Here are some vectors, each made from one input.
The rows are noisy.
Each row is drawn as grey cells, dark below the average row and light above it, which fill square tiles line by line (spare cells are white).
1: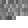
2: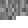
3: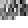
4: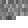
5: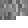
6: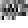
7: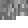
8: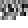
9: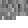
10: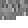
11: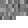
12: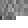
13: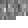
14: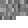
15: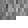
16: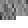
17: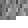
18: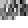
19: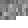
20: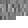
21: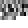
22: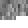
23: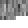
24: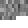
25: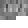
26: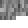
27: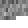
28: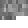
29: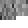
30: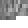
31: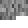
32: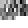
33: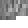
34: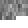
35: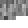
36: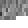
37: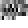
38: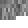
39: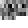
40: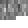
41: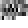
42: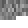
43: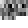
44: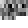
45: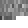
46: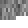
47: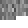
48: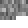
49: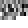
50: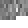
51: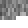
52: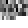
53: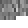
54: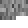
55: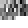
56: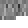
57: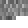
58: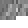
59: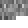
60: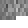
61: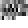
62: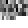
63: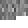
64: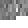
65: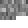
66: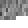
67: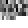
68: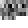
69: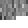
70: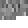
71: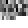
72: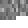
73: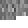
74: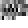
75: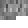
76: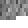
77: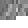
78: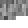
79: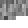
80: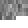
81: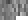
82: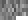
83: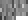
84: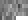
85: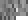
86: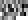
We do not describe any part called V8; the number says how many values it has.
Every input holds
either one of 5 labels, or one of 9 labels and a value of V8.
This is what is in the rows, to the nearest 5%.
About 25% of them hold one of 5 labels. The rest hold one of 9 labels and a value of V8.
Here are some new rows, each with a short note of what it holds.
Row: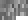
one of 9 labels and a value of V8
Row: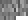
one of 9 labels and a value of V8
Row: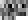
one of 5 labels
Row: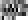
one of 5 labels
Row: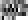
one of 5 labels
